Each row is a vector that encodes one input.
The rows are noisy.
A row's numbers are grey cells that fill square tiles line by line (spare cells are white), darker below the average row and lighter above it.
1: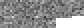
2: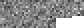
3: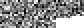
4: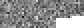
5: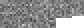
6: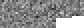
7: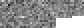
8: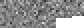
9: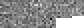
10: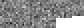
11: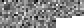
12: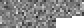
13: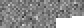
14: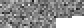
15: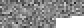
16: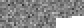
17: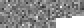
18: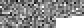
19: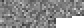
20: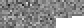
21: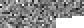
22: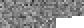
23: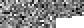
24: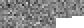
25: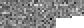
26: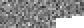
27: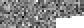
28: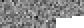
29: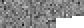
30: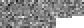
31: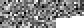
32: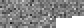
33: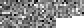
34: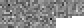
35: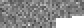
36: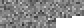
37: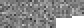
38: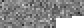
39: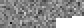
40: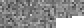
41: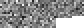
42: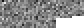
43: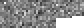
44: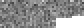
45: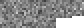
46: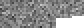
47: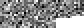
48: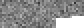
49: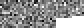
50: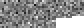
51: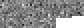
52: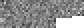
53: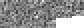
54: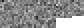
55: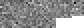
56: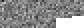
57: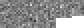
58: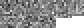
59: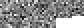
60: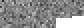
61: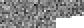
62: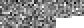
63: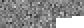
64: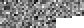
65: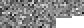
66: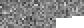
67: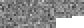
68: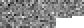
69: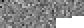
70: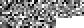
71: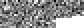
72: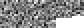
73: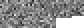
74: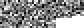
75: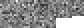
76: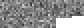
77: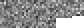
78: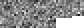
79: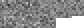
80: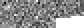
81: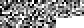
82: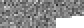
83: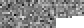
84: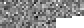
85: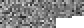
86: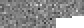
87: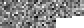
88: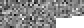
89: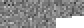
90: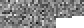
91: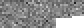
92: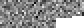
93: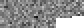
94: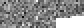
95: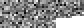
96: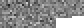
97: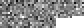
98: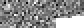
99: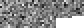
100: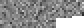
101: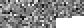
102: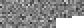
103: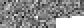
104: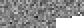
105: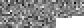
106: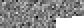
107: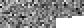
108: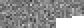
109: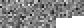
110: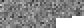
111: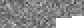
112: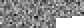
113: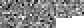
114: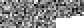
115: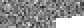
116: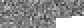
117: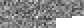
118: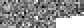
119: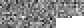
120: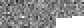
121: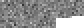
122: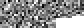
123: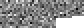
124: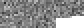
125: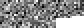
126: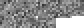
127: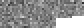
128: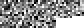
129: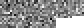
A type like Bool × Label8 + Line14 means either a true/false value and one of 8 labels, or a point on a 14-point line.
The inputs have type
Bool × Bool × Bool × Bool + Circle9 × Line6.
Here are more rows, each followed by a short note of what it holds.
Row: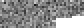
four true/false values
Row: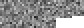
a point on a 9-point circle and a point on a 6-point line
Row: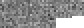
four true/false values
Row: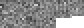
four true/false values
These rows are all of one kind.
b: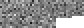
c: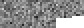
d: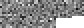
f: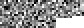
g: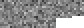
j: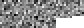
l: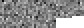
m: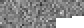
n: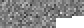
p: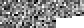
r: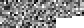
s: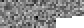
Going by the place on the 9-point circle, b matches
c and p.
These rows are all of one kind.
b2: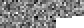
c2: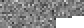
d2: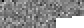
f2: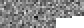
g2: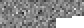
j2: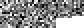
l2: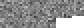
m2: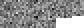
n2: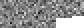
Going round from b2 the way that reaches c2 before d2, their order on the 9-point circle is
b2, m2, l2, c2, g2, n2, f2, j2, d2.
